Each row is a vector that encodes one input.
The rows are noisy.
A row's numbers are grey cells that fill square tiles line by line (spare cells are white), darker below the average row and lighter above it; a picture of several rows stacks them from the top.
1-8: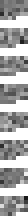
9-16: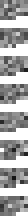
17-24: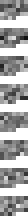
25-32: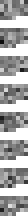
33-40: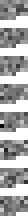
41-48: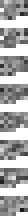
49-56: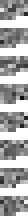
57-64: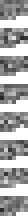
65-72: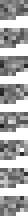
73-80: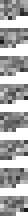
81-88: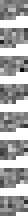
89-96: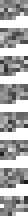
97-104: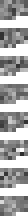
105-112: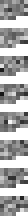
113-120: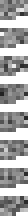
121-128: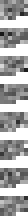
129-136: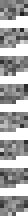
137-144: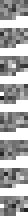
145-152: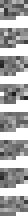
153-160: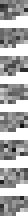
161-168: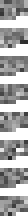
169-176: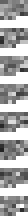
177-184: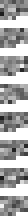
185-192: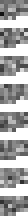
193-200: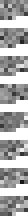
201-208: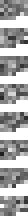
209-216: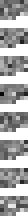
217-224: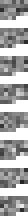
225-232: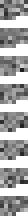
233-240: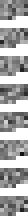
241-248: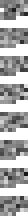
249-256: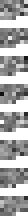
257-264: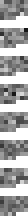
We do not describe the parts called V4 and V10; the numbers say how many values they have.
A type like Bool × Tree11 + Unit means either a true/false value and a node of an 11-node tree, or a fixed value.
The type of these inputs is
(Bool × Bool × Bool + Label7) × V4 × V10.
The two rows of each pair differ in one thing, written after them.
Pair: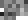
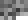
the value of V4
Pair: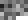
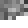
the value of V4
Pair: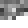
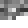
one of the three true/false values
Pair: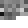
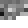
the value of V4
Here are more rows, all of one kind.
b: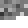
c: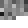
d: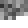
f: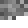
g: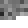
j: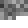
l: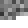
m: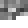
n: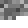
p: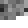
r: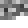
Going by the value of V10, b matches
f, g and j.
